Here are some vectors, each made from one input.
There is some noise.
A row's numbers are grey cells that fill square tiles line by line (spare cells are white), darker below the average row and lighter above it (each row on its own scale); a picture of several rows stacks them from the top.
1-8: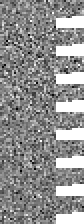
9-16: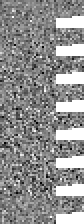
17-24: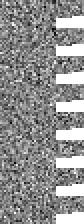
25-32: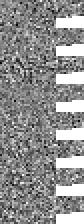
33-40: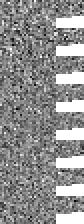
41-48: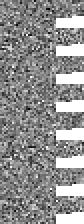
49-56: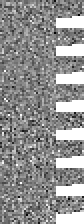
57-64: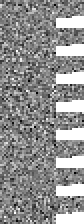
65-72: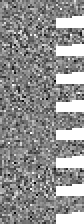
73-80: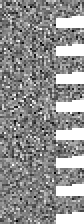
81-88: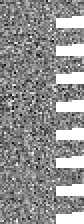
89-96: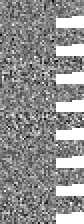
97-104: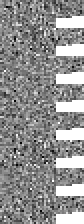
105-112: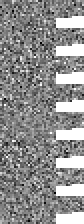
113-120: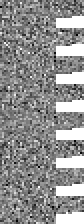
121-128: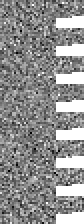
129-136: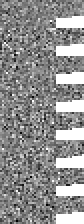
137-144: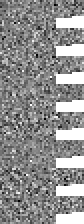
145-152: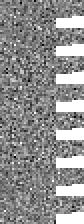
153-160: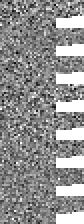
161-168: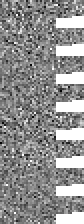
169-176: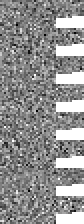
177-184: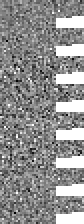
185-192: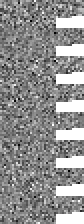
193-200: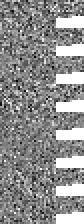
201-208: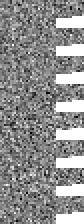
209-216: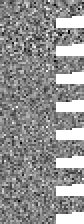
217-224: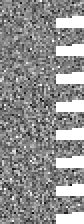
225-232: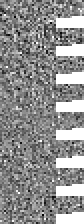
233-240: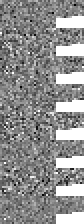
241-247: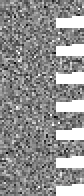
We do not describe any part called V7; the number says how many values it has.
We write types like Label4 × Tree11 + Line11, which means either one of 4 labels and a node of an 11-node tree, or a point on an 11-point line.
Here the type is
Line6 + Line9 × (Tree10 + V7).
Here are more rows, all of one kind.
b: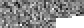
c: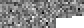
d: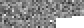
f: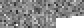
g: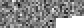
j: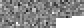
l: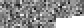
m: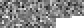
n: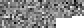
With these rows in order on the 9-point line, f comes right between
c and m.
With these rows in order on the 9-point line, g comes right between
j and n.
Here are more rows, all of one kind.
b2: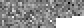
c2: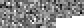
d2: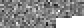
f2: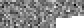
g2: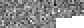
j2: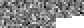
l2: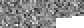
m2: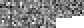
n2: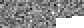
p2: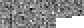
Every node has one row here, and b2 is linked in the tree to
c2 and d2.
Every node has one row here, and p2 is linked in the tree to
d2.
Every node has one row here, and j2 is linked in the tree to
f2.
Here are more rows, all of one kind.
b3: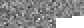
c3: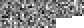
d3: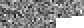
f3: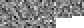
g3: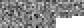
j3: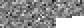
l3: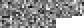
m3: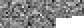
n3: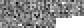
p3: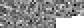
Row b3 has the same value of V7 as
f3, j3 and m3.
